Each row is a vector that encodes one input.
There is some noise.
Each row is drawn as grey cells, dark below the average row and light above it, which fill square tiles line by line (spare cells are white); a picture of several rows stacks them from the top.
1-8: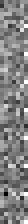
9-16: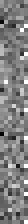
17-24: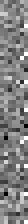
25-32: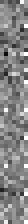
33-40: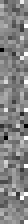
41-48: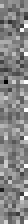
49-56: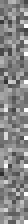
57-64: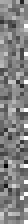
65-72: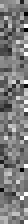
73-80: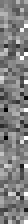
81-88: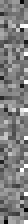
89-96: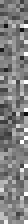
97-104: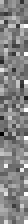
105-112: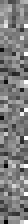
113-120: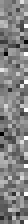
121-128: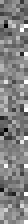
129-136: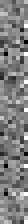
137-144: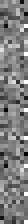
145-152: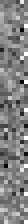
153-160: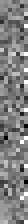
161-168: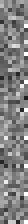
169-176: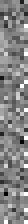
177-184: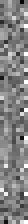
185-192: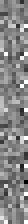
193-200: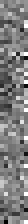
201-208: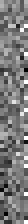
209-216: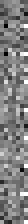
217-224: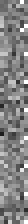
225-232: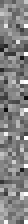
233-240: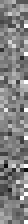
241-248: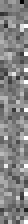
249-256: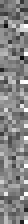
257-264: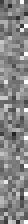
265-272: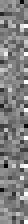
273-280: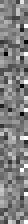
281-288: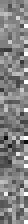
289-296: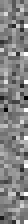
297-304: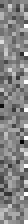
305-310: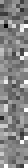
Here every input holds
a list of up to three points on an 8-point circle.
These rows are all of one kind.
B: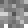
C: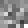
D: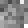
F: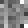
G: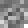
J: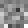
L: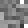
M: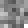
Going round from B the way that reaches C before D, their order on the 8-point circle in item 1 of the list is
B, M, F, C, L, D, G, J.
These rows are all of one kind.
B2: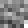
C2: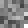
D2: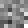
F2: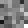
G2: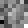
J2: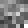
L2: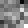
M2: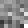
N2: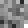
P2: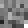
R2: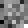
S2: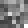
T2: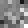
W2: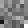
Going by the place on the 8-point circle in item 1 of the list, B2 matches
N2, P2 and W2.
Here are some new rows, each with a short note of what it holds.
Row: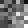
the empty list
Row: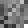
a list of two items
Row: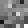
a list of two items
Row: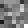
a list of two items
